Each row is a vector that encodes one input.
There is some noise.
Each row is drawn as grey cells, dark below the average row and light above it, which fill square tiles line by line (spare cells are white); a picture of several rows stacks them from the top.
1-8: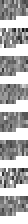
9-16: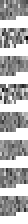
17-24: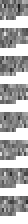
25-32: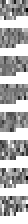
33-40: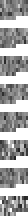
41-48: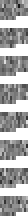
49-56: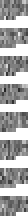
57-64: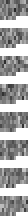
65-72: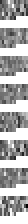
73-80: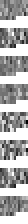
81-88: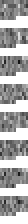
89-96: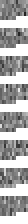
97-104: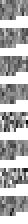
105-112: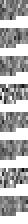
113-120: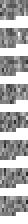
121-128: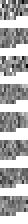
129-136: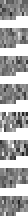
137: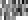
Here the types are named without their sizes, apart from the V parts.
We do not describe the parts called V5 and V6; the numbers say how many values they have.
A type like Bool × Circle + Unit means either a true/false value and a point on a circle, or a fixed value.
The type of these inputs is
Bool × Bool × Bool × Bool × V5 × V6 + Tree + Unit.
